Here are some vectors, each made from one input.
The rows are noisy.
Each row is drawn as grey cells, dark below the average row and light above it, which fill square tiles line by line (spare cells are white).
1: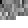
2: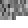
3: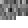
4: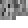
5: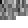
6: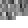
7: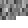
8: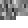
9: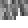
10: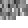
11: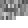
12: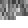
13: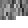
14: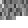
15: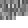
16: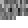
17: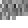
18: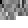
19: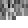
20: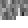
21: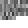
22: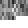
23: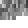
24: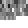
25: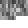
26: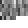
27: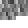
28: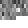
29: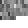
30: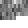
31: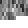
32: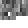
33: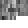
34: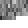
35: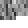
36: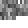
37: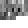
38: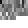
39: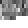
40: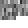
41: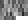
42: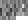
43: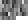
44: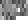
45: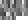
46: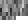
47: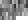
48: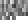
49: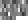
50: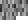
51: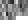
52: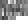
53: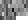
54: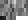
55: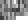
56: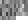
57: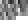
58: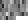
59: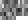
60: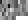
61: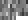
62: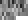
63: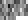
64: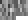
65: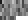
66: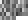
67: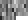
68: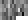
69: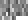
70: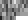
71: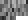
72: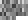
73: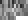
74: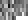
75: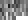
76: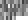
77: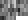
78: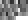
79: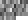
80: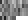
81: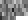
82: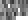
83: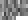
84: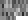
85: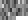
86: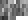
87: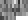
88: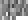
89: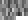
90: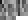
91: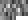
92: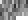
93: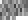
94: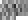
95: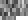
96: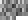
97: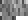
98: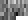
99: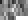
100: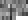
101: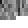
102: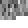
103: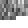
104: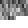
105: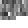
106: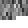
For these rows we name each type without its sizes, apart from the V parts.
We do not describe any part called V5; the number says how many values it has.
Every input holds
a label, together with either a point on a line, or a value of V5.
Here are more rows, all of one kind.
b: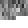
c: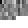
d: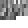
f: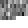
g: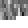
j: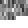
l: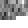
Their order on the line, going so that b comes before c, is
j, b, g, f, c, l, d.
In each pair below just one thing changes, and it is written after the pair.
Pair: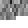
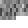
the value of V5
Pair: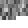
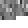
the value of V5
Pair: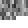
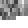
the value of V5
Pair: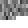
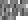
the value of V5
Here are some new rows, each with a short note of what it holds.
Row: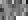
a label and a value of V5
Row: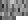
a label and a point on a line
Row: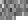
a label and a value of V5
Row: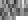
a label and a value of V5
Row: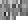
a label and a value of V5
